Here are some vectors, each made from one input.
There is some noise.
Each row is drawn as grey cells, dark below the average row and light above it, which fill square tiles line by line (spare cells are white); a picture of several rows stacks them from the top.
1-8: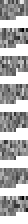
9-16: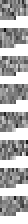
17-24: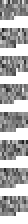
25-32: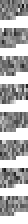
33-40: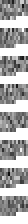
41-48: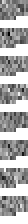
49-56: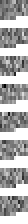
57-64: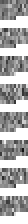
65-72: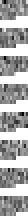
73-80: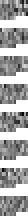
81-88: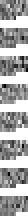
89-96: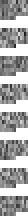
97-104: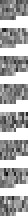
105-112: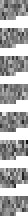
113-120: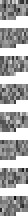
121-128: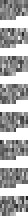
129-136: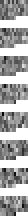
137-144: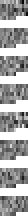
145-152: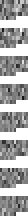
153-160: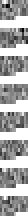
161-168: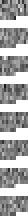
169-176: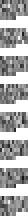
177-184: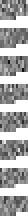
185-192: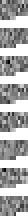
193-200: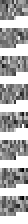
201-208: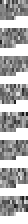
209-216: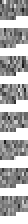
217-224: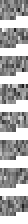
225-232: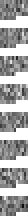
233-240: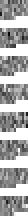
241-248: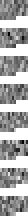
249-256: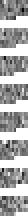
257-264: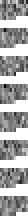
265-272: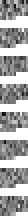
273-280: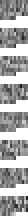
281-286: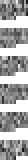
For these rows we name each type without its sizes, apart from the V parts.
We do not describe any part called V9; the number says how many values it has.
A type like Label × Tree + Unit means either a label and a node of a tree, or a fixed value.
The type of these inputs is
Bool × Bool × Bool × List(Line + V9).
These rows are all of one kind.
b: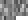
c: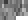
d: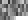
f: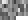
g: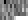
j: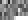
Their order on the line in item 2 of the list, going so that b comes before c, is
b, c, g, j, d, f.
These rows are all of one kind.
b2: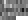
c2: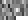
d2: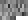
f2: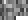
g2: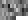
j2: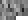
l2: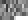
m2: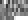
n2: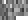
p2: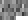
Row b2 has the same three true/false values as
g2 and j2.
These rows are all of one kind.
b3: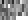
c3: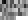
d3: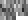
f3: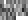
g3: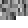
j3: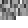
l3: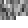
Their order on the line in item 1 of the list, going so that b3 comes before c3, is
d3, f3, l3, b3, j3, g3, c3.
